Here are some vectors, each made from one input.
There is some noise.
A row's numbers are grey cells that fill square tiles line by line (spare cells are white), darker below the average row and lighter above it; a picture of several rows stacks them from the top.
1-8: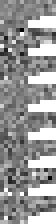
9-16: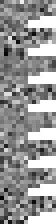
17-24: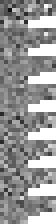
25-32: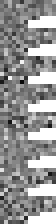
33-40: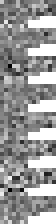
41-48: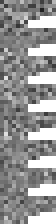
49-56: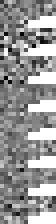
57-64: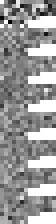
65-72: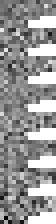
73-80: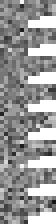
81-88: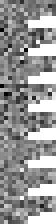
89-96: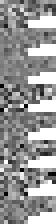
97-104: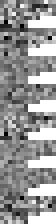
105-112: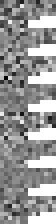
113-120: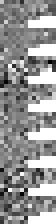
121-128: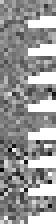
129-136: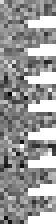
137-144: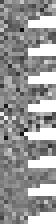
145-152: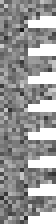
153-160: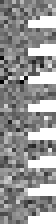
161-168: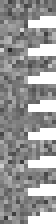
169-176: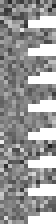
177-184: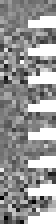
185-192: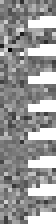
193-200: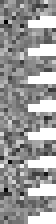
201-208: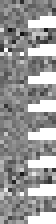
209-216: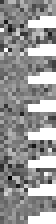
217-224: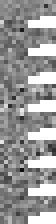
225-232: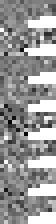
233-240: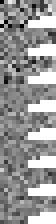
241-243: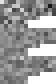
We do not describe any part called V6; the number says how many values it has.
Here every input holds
a list of up to two items, each a point on a 12-point line and a value of V6.
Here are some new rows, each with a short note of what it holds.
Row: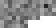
a list of one item
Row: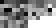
the empty list
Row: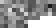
a list of two items
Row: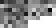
the empty list
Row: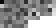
the empty list
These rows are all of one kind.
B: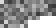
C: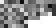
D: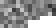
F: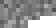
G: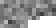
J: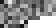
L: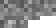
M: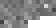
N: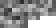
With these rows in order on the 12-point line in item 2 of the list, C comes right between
G and N.
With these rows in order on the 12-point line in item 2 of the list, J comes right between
G and M.
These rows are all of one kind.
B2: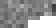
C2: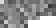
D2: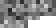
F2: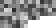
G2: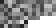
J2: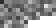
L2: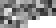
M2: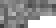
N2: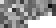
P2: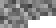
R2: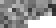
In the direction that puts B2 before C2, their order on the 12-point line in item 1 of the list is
G2, F2, B2, J2, R2, D2, L2, N2, C2, P2, M2.
